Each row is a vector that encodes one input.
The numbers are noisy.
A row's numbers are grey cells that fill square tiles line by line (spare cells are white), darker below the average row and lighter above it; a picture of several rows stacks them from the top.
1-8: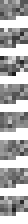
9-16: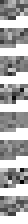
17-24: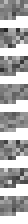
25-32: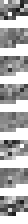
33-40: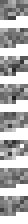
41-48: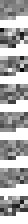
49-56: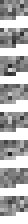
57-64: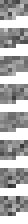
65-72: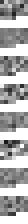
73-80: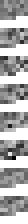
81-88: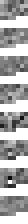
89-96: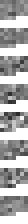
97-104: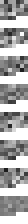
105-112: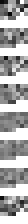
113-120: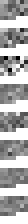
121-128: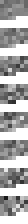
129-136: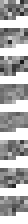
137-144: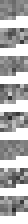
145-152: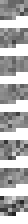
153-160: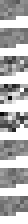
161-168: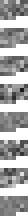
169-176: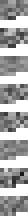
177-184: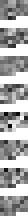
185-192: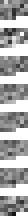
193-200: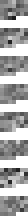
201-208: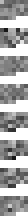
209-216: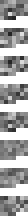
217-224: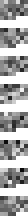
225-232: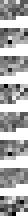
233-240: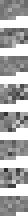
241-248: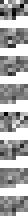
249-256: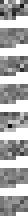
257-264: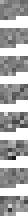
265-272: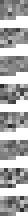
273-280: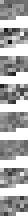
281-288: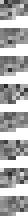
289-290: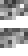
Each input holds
either one of 5 labels, or three true/false values.
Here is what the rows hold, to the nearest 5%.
About 25% of them hold one of 5 labels. The rest hold three true/false values.
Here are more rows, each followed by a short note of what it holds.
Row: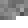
three true/false values
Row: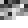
three true/false values
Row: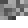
one of 5 labels
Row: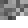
one of 5 labels
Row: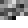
one of 5 labels
